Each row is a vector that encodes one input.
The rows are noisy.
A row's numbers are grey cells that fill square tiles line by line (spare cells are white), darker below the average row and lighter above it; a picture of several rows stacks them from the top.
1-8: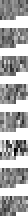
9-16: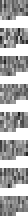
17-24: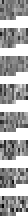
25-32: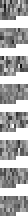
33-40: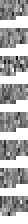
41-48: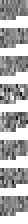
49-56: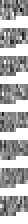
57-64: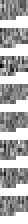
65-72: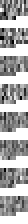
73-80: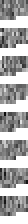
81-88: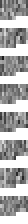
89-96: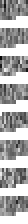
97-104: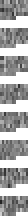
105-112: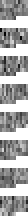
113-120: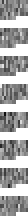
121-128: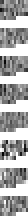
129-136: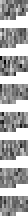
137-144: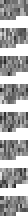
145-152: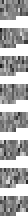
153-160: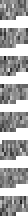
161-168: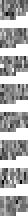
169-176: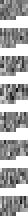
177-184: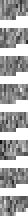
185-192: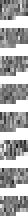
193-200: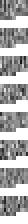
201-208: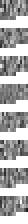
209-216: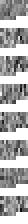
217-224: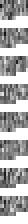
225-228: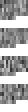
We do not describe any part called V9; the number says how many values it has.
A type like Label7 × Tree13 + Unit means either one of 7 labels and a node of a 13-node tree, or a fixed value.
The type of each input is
List2(Bool × V9 + Line6).
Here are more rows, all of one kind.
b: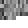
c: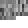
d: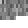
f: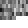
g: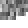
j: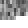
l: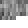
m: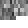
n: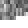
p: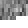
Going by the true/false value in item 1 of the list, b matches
d and j.
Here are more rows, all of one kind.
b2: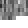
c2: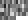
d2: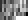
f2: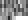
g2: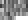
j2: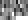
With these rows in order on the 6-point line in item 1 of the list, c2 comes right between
d2 and j2.
